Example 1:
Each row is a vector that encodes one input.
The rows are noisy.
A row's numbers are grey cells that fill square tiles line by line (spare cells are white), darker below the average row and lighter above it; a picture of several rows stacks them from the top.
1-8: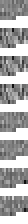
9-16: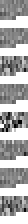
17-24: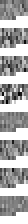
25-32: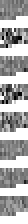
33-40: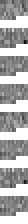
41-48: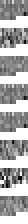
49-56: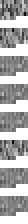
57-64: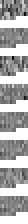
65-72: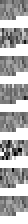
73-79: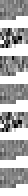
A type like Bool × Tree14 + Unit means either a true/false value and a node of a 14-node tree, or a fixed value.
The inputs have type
Bool × Line5.
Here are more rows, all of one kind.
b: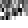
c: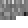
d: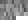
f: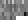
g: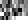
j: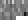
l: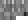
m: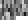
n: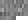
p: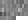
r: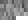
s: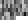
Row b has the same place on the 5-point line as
d and r.
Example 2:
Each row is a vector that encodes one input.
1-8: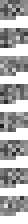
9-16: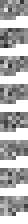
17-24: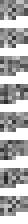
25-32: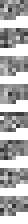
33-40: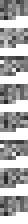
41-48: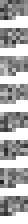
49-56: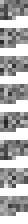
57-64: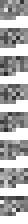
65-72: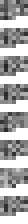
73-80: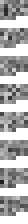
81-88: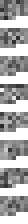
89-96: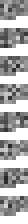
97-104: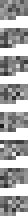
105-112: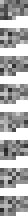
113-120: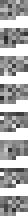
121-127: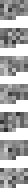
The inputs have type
Bool × Bool × Bool + Line3 × Line6 + Unit.
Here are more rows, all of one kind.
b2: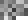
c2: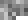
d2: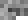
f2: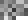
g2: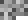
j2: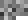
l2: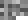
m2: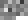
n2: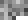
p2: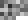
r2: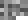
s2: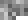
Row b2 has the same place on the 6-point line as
c2, d2, f2 and s2.
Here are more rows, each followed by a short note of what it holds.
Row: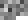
a point on a 3-point line and a point on a 6-point line
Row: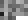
a point on a 3-point line and a point on a 6-point line
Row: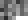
three true/false values
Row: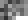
three true/false values
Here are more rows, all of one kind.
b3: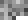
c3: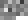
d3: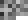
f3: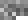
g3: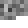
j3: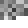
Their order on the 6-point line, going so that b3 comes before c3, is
b3, j3, f3, g3, d3, c3.
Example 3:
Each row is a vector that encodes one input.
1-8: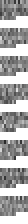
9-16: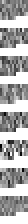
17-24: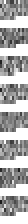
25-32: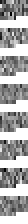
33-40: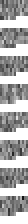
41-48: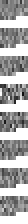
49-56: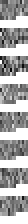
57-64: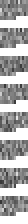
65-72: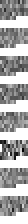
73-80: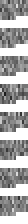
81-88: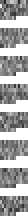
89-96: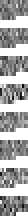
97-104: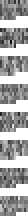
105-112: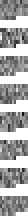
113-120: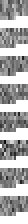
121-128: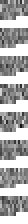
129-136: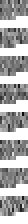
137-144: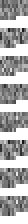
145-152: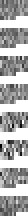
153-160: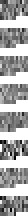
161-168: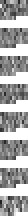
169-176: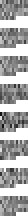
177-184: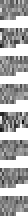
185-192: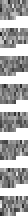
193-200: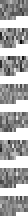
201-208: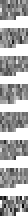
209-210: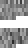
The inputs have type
Bool × Bool × Bool + Tree11.
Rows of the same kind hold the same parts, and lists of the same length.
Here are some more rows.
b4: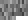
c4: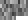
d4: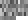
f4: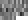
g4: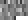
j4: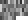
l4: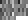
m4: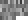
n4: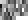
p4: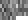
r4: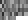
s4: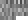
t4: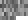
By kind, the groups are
b4, c4, f4, l4, n4, p4, r4
d4, g4, j4, m4, s4, t4

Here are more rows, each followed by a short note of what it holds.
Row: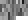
a node of an 11-node tree
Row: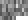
a node of an 11-node tree
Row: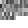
three true/false values
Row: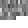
three true/false values
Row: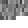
three true/false values
